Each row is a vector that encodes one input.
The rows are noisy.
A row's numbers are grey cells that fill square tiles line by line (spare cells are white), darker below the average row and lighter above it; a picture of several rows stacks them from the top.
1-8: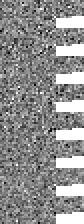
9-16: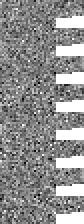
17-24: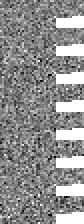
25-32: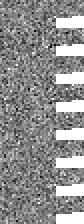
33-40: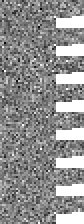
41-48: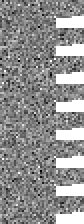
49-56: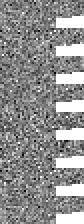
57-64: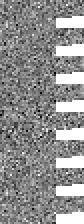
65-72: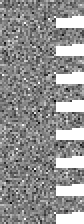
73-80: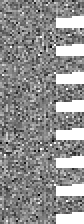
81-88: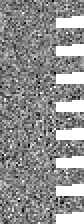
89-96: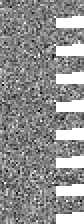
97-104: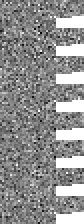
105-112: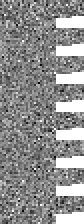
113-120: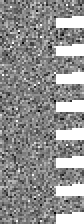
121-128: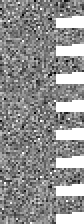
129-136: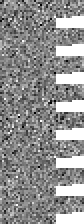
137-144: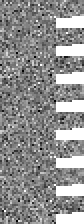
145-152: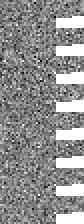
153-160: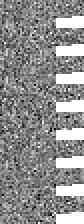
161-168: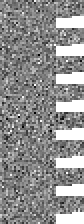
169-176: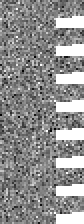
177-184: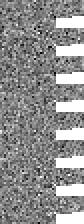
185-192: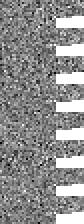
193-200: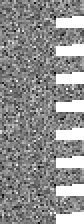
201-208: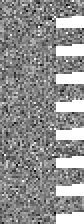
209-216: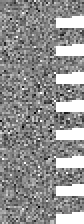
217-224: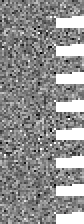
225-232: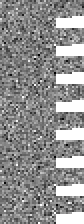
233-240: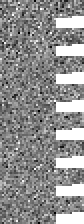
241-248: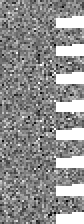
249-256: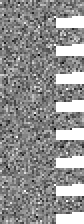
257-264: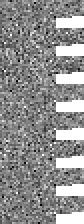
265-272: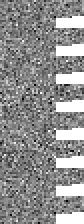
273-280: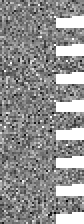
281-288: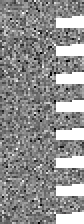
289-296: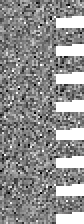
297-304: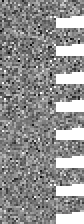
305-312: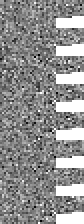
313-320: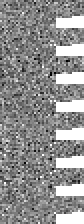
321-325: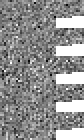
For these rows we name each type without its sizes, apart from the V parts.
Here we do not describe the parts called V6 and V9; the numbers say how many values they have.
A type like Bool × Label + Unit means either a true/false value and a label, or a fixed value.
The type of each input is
((Label + Tree) × V9 + Line) × V6.
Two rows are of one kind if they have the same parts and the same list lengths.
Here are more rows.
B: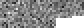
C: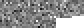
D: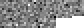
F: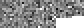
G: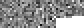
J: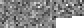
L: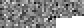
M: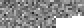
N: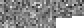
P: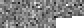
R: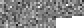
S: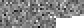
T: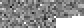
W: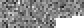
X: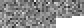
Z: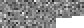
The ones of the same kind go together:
B, C, D, M, S, W, X
F, G, L
J, N, P, R, T, Z

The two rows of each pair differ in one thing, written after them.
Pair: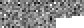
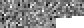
the value of V6
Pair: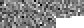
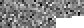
the place on the line
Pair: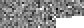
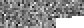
the value of V6
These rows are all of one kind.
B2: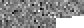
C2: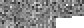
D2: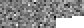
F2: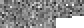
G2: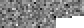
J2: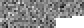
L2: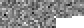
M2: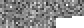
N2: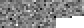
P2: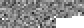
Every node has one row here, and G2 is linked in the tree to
F2 and N2.
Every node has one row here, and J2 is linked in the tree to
B2, M2, N2 and P2.
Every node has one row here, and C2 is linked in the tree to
L2 and P2.
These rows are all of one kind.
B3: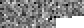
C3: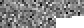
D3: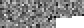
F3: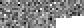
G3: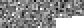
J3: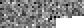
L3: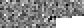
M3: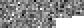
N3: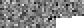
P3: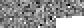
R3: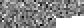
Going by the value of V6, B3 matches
D3, J3, L3 and N3.
